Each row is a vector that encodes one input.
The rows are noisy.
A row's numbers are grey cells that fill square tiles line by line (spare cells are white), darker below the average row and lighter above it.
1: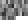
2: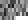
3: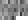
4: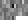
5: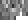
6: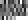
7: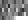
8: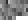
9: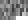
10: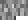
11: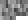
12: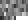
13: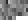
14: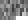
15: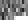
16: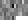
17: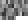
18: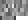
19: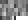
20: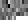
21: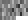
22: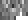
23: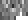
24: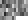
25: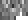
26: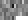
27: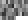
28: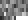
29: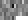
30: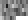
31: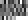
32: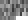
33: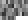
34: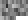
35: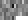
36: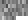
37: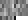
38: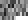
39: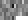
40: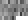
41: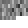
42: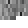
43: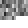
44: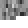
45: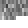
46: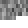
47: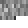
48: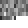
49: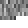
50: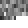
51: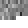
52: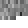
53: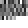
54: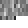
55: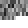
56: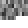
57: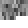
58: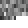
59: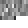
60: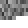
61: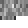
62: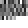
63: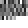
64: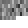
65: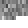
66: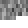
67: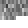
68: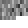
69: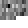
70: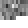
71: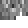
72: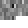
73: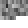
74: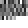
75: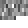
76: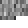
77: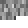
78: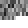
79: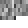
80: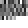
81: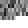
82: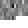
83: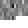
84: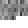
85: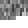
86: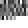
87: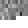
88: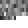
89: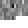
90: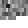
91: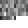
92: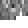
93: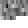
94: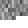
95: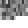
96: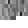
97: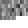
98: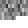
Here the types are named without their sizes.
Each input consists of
a list of points on a line.
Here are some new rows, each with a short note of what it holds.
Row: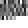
the empty list
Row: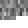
a list of two items
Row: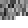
a list of one item
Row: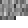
a list of three items
